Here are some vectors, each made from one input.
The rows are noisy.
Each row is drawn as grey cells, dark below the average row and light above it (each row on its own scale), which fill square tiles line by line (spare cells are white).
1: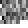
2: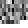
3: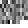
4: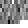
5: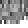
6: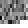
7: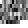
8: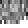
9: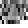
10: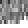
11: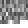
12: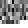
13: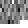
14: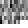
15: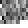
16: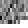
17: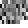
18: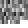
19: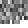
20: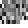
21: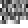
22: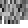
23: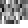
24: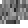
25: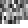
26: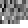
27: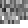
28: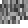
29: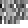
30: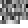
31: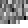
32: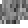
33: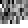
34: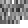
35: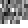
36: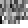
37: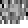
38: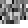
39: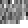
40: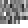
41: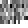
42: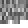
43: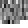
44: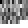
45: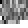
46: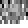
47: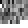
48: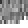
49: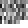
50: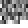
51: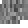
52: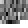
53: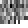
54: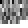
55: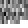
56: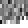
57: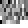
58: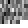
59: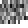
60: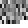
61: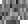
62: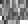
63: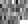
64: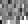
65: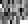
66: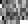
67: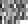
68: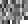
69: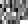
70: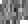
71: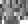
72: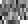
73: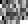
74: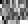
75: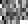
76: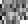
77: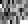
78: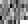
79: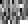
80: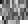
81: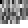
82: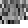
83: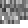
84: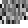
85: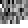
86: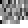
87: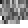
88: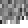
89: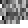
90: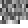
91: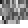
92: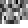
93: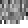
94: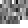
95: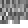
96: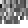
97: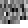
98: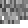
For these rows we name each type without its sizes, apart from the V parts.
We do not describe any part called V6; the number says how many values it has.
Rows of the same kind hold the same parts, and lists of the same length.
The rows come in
4 kinds.
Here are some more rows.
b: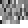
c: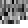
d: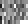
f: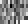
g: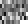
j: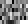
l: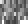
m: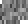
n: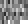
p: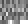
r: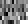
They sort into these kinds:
b
c, f, g, j, m, r
d, l
n, p

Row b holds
a value of V6.
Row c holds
a node of a tree and three true/false values.
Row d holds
a node of a tree and a value of V6.
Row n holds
three true/false values.
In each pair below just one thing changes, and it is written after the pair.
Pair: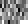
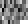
the value of V6
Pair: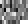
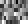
the value of V6
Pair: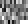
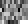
the value of V6
